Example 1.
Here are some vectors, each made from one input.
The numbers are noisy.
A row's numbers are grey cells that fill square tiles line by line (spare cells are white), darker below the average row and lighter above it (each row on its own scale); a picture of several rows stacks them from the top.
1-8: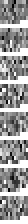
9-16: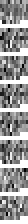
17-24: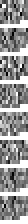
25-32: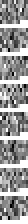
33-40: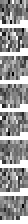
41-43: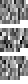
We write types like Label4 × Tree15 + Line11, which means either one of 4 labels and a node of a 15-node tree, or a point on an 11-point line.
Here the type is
Label5.
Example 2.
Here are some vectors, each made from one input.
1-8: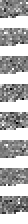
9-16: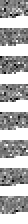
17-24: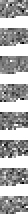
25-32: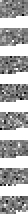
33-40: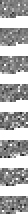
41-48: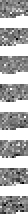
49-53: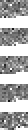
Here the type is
Tree7 + Unit.
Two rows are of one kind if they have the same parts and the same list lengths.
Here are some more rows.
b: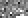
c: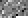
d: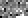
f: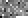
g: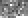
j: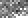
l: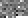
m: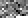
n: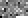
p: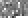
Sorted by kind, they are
b, d, f, n
c, g, j, l, m, p

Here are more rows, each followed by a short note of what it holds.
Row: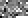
a fixed value
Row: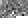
a node of a 7-node tree
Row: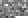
a node of a 7-node tree
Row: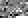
a fixed value
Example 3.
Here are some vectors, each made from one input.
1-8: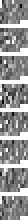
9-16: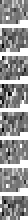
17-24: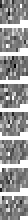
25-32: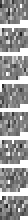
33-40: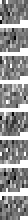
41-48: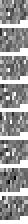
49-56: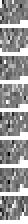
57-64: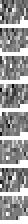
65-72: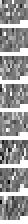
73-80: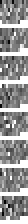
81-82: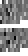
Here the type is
Bool × Bool × Bool × Bool + Unit.
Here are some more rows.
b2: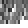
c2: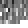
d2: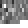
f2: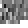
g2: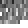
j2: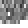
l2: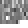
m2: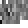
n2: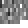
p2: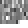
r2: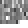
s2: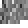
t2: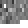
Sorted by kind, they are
b2, c2, d2, f2, g2, j2, m2, n2, s2, t2
l2, p2, r2

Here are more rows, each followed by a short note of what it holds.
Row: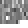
a fixed value
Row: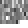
a fixed value
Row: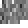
four true/false values
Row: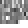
a fixed value
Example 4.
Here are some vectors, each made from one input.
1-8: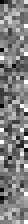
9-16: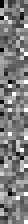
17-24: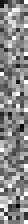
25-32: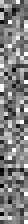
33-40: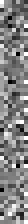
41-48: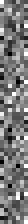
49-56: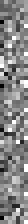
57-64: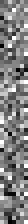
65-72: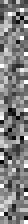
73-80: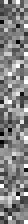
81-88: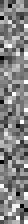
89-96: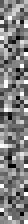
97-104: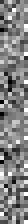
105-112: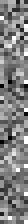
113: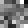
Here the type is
Line11.
